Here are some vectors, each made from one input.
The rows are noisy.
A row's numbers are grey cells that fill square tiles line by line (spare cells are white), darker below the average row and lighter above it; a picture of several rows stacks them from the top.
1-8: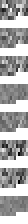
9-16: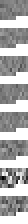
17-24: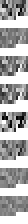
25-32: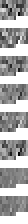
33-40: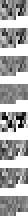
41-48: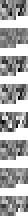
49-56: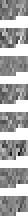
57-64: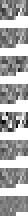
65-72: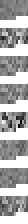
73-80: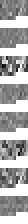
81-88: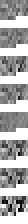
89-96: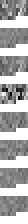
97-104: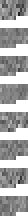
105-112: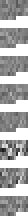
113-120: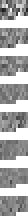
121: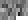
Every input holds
a node of a 13-node tree and a true/false value.
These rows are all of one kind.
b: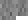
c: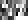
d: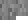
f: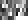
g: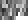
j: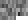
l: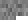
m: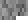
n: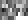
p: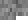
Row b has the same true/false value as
m and n.
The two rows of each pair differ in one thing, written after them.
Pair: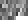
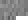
the true/false value
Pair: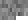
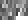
the node of the tree
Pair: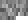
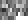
the node of the tree
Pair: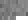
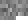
the true/false value
